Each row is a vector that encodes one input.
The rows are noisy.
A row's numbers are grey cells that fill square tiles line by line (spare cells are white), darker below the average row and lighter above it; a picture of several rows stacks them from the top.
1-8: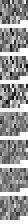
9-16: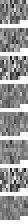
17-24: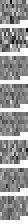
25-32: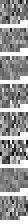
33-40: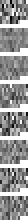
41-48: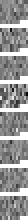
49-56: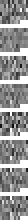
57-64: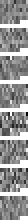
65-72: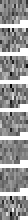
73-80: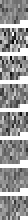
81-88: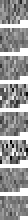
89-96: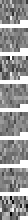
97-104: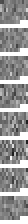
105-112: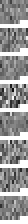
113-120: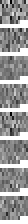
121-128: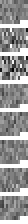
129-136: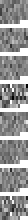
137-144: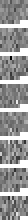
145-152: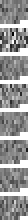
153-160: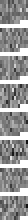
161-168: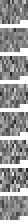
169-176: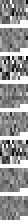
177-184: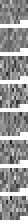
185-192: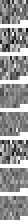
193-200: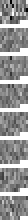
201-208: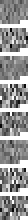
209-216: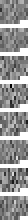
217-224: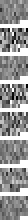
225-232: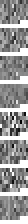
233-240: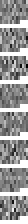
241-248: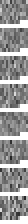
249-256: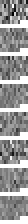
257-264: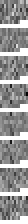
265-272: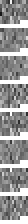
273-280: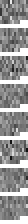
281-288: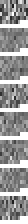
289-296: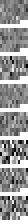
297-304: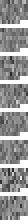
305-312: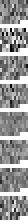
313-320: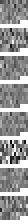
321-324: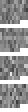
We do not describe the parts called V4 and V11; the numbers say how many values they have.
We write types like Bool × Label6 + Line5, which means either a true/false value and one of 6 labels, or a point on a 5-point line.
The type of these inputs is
Circle6 × (Line9 + V4 × V11).
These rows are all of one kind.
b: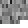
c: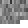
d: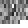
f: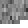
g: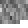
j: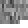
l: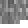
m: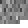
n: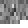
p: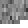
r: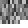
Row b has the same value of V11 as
c, f, n and p.
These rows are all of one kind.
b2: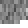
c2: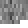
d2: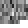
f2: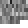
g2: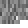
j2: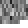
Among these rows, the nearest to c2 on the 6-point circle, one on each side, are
b2 and g2.
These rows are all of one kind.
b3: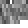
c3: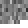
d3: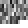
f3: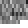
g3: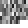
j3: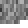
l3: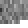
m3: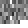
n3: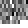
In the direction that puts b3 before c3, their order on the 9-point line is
n3, d3, f3, j3, g3, b3, l3, m3, c3.
